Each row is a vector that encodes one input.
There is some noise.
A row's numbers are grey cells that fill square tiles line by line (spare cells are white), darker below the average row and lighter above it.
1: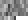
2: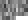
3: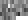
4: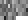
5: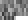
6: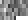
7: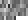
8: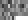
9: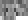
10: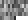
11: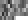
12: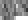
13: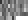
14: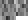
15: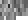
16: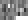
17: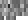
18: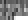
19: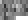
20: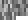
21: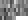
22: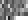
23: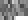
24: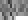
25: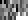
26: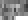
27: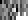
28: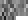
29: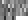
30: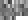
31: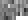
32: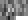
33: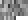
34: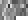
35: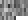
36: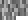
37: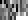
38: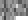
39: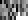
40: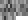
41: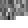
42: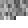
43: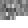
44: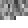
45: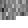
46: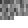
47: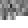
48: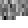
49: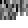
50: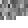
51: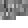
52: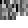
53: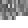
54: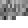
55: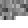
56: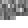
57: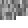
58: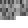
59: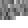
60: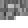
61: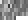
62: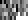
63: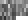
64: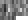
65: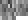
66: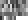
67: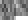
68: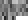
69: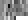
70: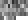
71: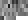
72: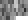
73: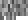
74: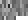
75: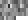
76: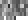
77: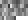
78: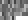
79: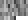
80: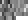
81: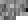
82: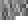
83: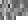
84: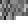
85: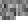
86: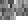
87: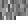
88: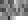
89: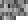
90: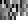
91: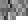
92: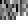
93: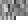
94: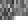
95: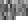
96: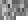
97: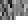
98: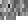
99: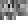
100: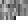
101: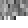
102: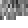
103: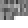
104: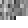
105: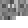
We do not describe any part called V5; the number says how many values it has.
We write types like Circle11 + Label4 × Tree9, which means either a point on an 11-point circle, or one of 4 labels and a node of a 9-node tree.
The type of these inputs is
List2(Bool × V5).
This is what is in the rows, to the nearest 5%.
All of them are lists of up to two items, each a true/false value and a value of V5: about 10% are empty, 35% hold one and 55% two.
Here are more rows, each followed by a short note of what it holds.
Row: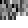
the empty list
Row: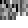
the empty list
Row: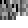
the empty list
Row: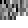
the empty list
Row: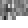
a list of two items
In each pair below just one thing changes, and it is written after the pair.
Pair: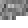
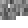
the value of V5 in item 1 of the list
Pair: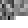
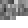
the true/false value in item 1 of the list
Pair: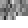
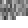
the value of V5 in item 2 of the list
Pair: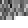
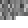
the true/false value in item 2 of the list
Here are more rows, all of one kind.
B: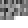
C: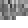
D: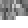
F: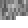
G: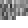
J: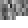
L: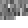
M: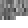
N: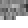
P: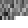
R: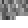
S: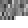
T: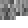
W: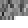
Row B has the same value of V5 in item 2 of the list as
D, J and R.
